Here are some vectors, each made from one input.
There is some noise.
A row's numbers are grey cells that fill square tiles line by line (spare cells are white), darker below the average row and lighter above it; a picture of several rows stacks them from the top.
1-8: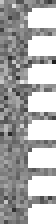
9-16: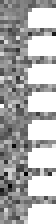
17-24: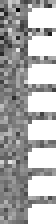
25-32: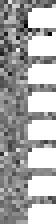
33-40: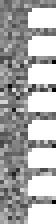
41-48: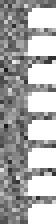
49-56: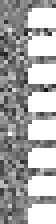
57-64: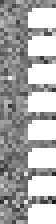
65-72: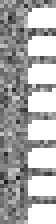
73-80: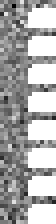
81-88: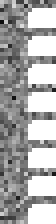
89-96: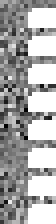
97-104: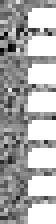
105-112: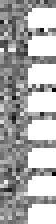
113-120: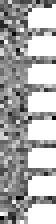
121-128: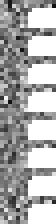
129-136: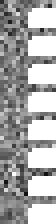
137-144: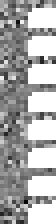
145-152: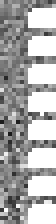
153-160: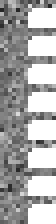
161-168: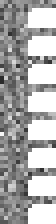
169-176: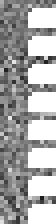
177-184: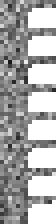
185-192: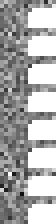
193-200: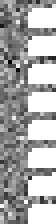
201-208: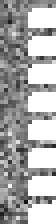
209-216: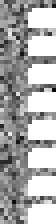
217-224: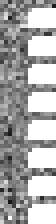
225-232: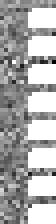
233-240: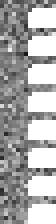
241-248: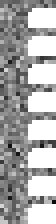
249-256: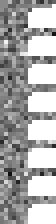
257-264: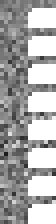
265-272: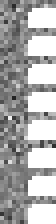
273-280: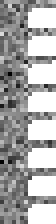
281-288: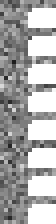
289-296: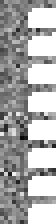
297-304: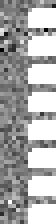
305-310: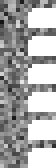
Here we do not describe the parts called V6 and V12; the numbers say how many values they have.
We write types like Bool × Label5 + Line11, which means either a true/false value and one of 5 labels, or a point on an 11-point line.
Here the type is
(Bool × Bool × Bool + V12) × (Line10 + V6).
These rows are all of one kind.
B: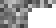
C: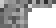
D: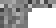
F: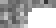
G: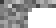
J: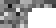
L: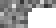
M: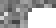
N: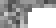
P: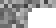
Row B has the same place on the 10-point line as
C, D, L and P.
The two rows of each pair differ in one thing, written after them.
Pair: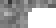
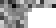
the place on the 10-point line
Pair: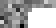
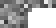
the place on the 10-point line
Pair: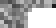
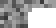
the place on the 10-point line
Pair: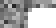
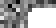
the value of V12
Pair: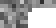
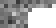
the place on the 10-point line
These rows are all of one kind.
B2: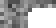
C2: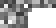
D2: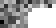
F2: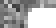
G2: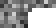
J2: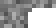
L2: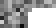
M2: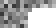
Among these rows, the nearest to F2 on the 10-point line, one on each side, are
D2 and L2.
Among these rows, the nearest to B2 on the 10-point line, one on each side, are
L2 and M2.
